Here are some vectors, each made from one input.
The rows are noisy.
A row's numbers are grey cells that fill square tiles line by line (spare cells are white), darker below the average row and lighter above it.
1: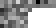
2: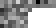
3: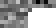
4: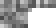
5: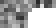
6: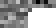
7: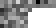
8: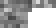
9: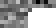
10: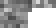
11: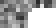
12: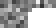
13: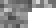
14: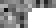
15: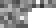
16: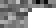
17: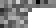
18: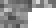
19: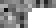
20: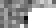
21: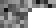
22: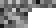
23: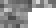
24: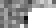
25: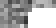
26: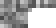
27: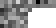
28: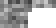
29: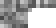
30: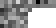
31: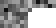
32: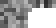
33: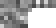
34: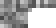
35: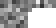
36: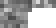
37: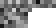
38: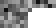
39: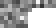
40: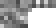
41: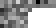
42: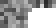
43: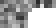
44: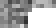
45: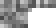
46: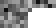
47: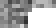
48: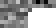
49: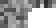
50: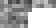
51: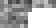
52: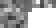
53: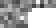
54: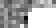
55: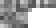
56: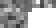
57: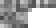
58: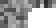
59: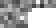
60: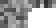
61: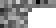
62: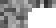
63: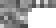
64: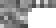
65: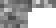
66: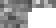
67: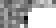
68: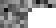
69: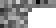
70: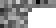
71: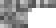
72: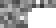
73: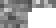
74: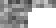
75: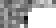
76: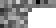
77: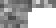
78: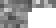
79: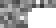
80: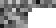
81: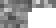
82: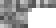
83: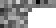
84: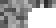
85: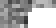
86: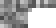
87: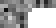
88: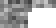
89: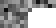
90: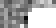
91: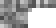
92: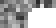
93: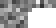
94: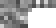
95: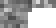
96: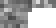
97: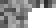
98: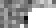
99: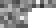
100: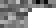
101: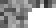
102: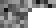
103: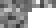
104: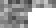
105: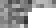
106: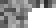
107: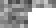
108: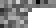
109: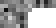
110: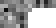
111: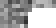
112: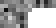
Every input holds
either a point on a 7-point line, or a point on a 9-point line.
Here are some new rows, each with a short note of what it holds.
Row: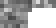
a point on a 9-point line
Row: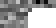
a point on a 7-point line
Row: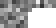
a point on a 9-point line
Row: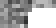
a point on a 9-point line
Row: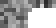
a point on a 7-point line
